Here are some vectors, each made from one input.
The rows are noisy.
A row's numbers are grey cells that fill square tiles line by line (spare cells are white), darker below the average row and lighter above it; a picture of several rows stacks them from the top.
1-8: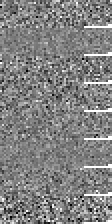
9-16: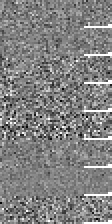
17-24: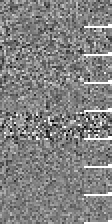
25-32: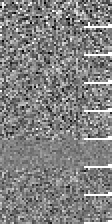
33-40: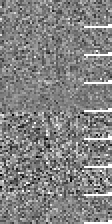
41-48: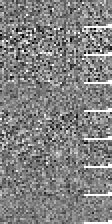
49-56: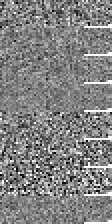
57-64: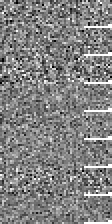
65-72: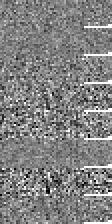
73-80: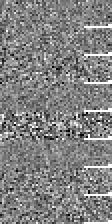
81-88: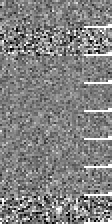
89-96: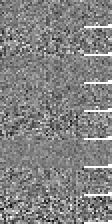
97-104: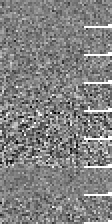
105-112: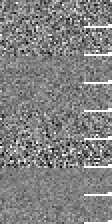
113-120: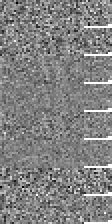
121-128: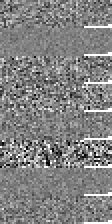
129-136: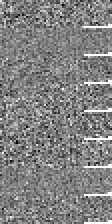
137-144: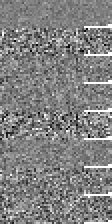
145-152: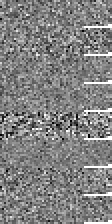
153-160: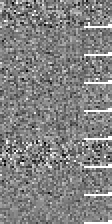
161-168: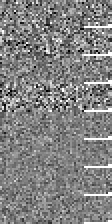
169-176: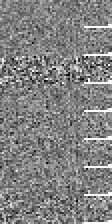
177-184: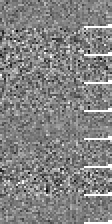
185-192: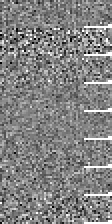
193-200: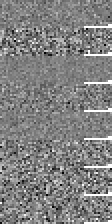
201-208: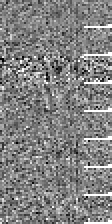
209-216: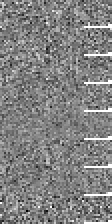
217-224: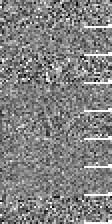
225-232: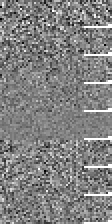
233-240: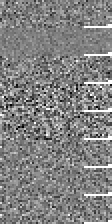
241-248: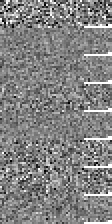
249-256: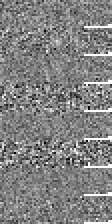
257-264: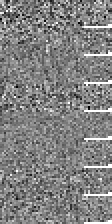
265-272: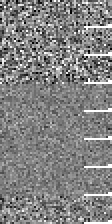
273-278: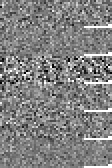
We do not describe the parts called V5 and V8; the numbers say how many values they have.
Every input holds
a point on a 10-point line, together with either a point on an 11-point circle, a value of V5 and a value of V8, or a point on a 10-point line.
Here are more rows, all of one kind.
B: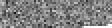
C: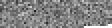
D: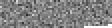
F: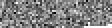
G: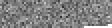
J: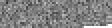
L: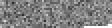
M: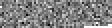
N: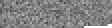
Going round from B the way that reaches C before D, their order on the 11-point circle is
B, G, C, J, M, L, N, F, D.
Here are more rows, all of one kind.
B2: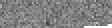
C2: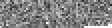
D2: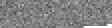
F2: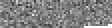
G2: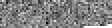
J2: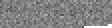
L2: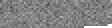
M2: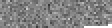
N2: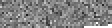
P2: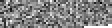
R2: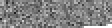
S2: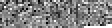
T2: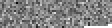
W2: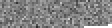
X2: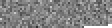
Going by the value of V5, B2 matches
C2, G2, M2 and W2.
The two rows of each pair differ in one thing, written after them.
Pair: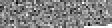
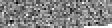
the place on the 10-point line
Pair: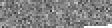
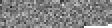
the value of V5
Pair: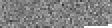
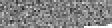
the place on the 11-point circle
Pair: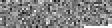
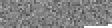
the place on the 10-point line
